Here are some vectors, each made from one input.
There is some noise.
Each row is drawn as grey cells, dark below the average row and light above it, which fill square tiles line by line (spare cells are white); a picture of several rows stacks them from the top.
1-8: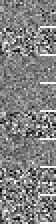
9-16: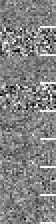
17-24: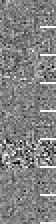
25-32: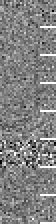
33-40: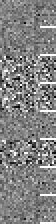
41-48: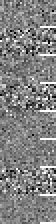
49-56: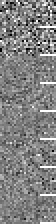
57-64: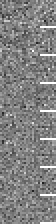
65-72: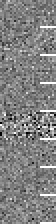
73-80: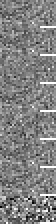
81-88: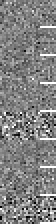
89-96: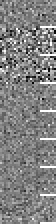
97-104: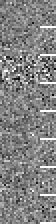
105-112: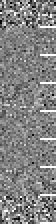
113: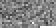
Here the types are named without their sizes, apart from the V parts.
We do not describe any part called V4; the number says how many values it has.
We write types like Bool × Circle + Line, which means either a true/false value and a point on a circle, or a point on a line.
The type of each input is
Bool × V4 + List(Line).
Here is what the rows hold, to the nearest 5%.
About 15% of them hold a true/false value and a value of V4. The rest are lists of points on a line.
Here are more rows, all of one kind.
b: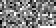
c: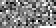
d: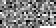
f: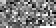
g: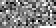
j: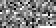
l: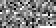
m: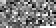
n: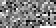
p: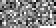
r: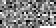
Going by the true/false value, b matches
d, p and r.
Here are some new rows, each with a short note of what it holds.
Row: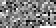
a true/false value and a value of V4
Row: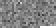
a list of two items
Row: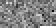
a list of three items
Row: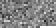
a list of one item
